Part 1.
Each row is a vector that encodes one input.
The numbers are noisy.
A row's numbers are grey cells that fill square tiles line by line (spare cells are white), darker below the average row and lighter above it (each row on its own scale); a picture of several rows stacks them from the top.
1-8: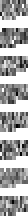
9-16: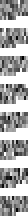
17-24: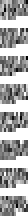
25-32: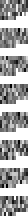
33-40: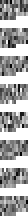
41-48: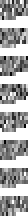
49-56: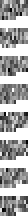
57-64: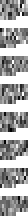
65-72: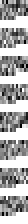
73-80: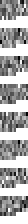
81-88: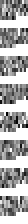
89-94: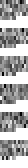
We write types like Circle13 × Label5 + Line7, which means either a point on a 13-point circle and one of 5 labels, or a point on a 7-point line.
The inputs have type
Label5.
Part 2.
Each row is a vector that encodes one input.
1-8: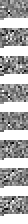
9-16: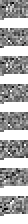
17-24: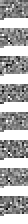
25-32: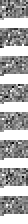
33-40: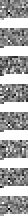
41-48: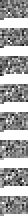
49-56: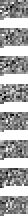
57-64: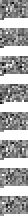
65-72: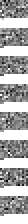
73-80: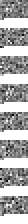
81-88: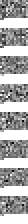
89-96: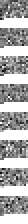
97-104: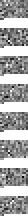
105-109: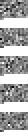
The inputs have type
Bool × Bool × Bool + Unit.
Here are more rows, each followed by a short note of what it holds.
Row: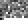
a fixed value
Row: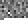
three true/false values
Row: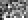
a fixed value
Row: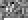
three true/false values
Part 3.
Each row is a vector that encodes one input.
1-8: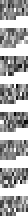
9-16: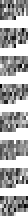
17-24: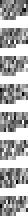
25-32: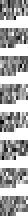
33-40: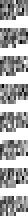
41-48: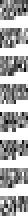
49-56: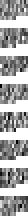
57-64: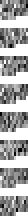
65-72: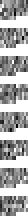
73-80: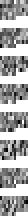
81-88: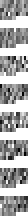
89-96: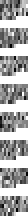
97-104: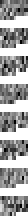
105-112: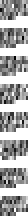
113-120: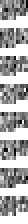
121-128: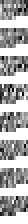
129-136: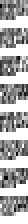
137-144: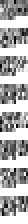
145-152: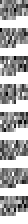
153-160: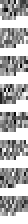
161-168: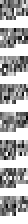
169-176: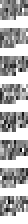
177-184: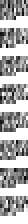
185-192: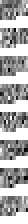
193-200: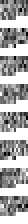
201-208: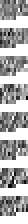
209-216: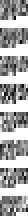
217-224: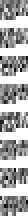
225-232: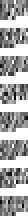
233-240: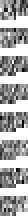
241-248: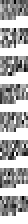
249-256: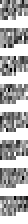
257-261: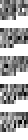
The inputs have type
Circle15.
